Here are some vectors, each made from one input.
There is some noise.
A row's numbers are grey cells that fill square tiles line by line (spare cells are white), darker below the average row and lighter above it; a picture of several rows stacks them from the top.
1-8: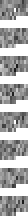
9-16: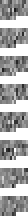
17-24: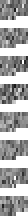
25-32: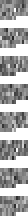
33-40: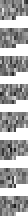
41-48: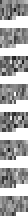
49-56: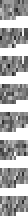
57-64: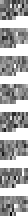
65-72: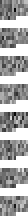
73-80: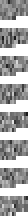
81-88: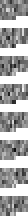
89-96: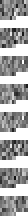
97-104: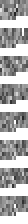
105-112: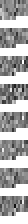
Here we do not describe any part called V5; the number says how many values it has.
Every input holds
a list of up to two items, each a true/false value and a value of V5.
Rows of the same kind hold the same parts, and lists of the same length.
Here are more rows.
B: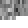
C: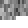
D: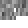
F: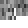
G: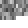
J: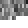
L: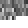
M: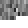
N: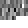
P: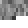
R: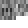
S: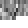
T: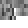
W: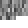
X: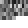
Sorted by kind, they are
B, C, D, J, L, P, S, W
F, G, M, N, R, T
X

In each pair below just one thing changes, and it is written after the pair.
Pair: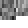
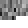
the true/false value in item 2 of the list
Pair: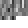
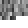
the value of V5 in item 1 of the list
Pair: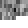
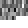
the value of V5 in item 1 of the list
